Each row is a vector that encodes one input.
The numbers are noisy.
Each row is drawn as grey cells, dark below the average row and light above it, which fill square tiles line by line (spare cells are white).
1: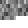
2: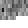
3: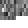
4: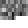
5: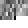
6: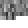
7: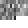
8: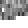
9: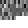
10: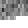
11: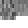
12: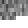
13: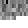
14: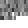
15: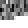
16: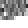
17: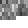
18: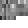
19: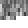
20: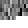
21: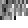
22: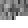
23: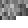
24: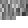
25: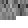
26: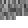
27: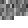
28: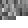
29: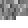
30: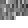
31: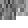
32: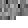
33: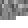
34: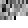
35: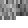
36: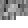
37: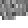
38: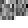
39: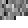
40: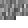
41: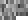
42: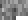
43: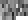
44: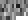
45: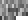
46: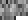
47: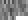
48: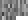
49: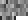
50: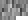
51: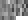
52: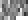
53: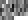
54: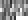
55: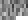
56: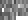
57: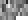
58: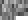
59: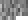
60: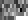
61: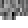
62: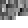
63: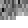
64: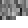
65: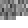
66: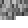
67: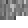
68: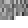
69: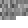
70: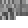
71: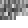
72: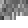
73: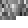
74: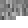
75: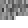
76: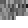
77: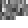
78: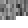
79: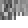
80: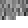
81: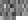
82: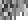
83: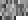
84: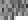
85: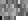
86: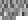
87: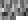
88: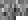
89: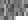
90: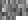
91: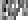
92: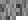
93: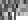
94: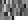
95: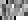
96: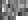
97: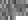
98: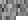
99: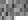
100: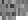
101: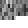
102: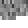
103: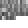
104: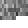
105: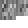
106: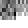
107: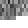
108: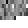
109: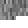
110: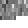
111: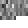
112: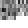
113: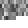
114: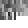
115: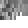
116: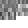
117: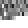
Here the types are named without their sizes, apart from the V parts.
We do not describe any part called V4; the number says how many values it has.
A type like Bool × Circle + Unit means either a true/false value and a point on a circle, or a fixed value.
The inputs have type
(Bool × Bool × Bool + V4 × V4) × (Label + Line) × Line.
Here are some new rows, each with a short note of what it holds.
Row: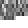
a label, a point on a line and three true/false values
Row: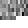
a point on each of two lines and three true/false values
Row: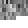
a label, a point on a line and two values of V4
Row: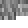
a point on each of two lines and three true/false values
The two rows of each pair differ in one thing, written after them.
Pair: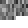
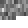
one of the three true/false values
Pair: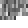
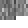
one of the three true/false values
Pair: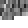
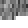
one of the three true/false values
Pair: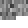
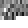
one of the three true/false values
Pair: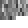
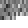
one of the three true/false values
